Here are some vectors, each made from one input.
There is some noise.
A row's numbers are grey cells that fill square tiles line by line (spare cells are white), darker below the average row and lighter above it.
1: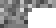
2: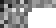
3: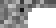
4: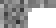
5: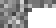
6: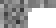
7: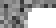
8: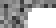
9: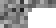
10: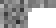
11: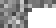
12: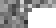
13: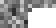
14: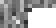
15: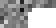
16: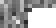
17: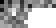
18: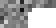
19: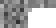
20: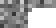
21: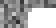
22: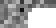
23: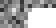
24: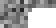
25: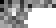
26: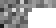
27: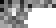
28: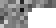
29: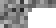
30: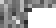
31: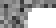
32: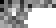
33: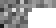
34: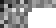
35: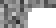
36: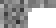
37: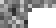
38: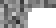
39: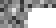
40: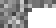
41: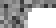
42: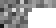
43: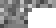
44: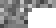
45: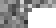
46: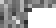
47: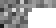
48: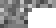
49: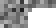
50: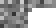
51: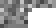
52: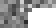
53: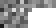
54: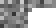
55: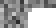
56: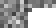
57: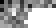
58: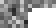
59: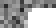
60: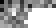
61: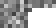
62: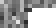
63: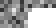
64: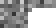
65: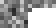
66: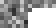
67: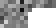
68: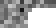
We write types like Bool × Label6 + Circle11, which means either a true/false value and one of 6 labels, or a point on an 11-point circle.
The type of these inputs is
Bool × Line8.
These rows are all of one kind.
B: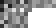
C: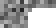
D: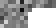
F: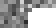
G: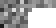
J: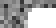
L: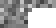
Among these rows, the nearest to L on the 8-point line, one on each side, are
F and J.
